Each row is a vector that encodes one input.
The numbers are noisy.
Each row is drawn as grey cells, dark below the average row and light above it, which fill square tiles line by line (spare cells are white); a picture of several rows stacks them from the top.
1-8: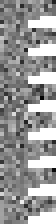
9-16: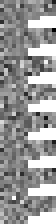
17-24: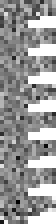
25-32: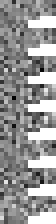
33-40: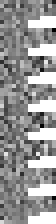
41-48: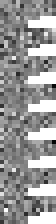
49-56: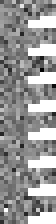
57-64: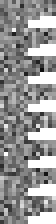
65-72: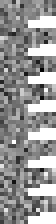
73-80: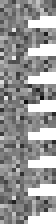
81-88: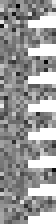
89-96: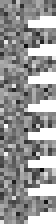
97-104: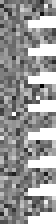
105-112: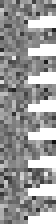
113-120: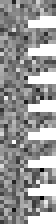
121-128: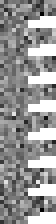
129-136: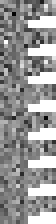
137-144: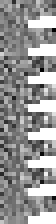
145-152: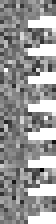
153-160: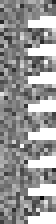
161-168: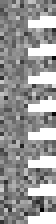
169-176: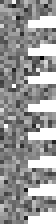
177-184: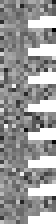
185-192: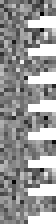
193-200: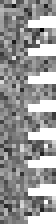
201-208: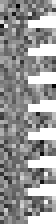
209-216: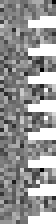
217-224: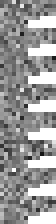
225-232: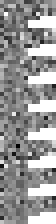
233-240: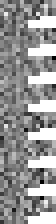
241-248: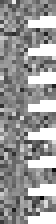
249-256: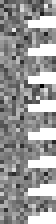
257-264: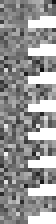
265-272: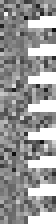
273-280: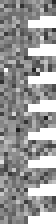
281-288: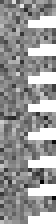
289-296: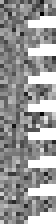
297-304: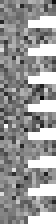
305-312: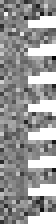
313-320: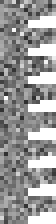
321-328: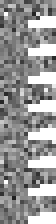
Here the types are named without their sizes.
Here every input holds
either a point on a circle, or a list of points on a line.
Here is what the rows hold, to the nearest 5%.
About 30% of them hold a point on a circle. The rest are lists of points on a line.
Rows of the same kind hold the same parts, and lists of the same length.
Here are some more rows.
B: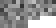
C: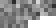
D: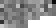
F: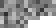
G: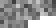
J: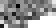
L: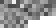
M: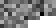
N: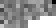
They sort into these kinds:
B, C, D, G, N
F, L
J
M

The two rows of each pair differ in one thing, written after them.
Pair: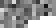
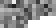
the place on the line in item 2 of the list
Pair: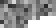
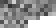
the place on the line in item 1 of the list
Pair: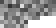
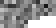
the place on the line in item 1 of the list
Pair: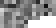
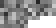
the place on the line in item 1 of the list
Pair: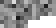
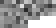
the place on the line in item 1 of the list
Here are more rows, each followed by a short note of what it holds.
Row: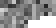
a list of two items
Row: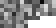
a point on a circle
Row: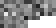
a point on a circle
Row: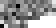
the empty list
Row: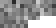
a list of one item
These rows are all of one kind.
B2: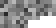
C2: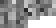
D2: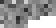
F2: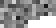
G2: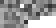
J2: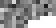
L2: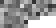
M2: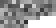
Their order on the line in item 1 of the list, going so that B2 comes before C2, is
J2, F2, D2, M2, G2, L2, B2, C2.
